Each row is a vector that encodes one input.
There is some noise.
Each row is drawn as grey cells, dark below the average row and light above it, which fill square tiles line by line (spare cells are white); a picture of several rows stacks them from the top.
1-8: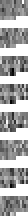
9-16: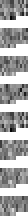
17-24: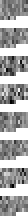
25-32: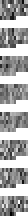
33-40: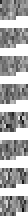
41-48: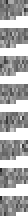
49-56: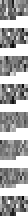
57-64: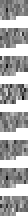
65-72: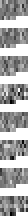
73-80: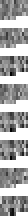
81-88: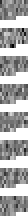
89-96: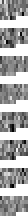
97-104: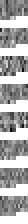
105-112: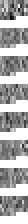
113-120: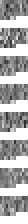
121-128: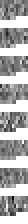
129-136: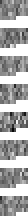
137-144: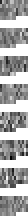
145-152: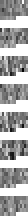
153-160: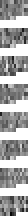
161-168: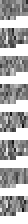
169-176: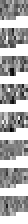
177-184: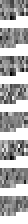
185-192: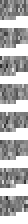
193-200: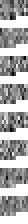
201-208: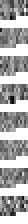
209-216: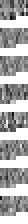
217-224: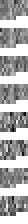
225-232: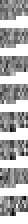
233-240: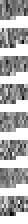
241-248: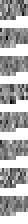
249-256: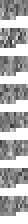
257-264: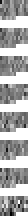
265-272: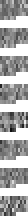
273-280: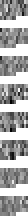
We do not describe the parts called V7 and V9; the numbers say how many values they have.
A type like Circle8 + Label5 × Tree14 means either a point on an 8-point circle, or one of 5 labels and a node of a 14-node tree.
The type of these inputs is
Label11 + (Line4 + V9) × V7.
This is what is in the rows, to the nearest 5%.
About 35% of them hold one of 11 labels. The rest hold a value of V7, together with either a point on a 4-point line, or a value of V9.
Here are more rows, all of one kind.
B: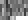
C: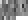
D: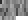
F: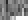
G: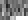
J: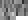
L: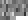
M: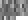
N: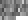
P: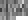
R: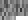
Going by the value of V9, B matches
G and R.
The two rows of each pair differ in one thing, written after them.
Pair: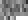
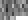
the value of V9
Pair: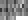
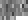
the value of V7
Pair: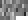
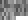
the value of V7
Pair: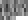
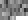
the value of V9
